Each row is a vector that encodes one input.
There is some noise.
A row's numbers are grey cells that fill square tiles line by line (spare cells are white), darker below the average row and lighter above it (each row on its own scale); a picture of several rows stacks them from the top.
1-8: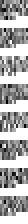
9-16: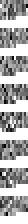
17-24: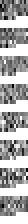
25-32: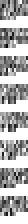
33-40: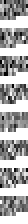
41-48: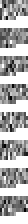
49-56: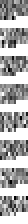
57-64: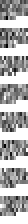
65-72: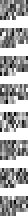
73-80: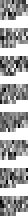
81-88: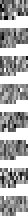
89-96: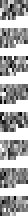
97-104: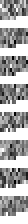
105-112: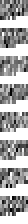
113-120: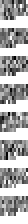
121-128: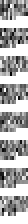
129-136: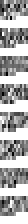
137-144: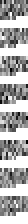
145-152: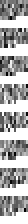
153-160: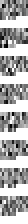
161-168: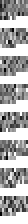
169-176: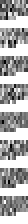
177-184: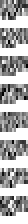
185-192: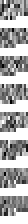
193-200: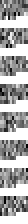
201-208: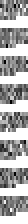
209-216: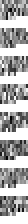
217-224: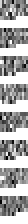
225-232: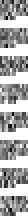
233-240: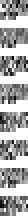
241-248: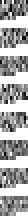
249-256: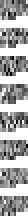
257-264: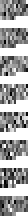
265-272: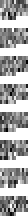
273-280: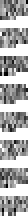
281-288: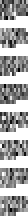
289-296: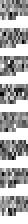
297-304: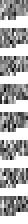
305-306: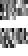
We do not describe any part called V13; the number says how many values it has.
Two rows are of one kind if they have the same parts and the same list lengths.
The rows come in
2 kinds.
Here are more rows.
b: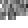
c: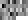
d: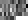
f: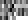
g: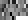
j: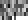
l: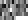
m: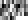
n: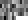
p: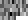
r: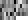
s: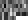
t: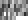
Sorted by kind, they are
b, d, g, l, n, s
c, f, j, m, p, r, t

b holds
one of 5 labels and a value of V13.
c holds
one of 5 labels and four true/false values.
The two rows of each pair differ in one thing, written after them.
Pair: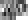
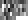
the label
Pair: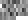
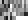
one of the four true/false values
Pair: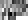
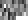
one of the four true/false values
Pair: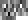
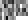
one of the four true/false values
